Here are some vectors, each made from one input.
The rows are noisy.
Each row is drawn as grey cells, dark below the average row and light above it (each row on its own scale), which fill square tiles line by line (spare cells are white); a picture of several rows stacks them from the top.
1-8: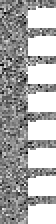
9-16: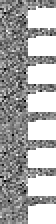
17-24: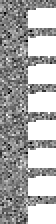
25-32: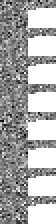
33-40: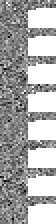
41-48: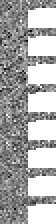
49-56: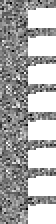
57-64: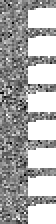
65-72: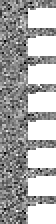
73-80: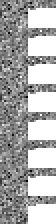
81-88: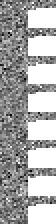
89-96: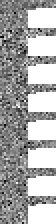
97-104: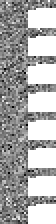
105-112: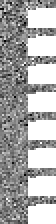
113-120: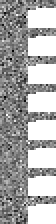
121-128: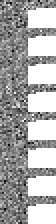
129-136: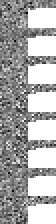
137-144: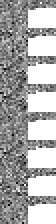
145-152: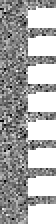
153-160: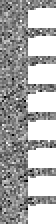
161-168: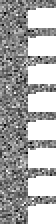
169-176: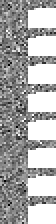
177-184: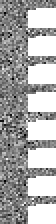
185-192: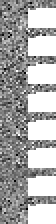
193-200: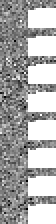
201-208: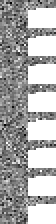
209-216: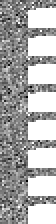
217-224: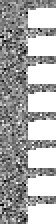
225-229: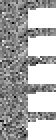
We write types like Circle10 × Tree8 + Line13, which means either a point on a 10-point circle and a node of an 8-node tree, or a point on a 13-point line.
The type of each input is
Line14 + List2(Line7).
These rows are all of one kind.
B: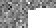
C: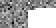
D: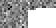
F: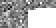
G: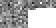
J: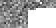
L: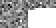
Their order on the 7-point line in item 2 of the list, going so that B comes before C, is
G, J, L, F, B, C, D.
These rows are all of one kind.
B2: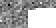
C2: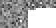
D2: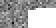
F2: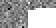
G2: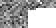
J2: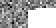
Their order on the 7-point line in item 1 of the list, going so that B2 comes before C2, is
G2, B2, D2, J2, C2, F2.
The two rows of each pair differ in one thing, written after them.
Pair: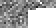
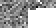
the place on the 7-point line in item 2 of the list
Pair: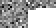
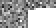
the place on the 7-point line in item 2 of the list
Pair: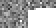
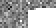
the place on the 7-point line in item 2 of the list
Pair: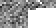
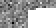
the place on the 7-point line in item 1 of the list
